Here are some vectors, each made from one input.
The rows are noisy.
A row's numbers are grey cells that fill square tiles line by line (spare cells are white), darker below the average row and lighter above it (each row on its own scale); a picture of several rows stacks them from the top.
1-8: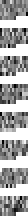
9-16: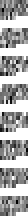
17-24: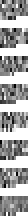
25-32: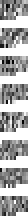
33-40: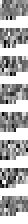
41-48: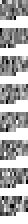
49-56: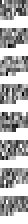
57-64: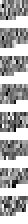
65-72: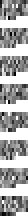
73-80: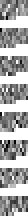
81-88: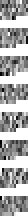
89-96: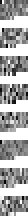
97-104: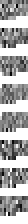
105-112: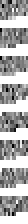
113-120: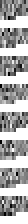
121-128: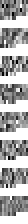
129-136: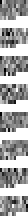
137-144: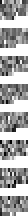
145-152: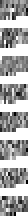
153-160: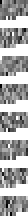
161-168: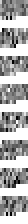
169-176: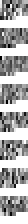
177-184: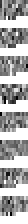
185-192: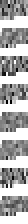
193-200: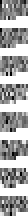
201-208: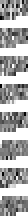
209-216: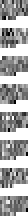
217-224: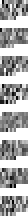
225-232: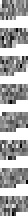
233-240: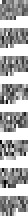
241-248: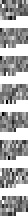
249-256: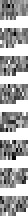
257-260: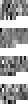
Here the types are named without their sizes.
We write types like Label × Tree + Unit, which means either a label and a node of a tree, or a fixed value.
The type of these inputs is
Circle × Circle × Circle × (Circle + Unit).
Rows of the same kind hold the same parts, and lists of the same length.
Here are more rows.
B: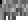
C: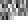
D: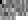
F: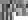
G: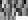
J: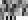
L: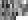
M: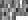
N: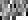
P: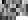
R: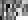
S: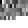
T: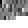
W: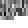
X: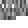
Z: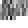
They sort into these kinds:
B, C, D, G, M, N, S, T, W
F, J, L, P, R, X, Z

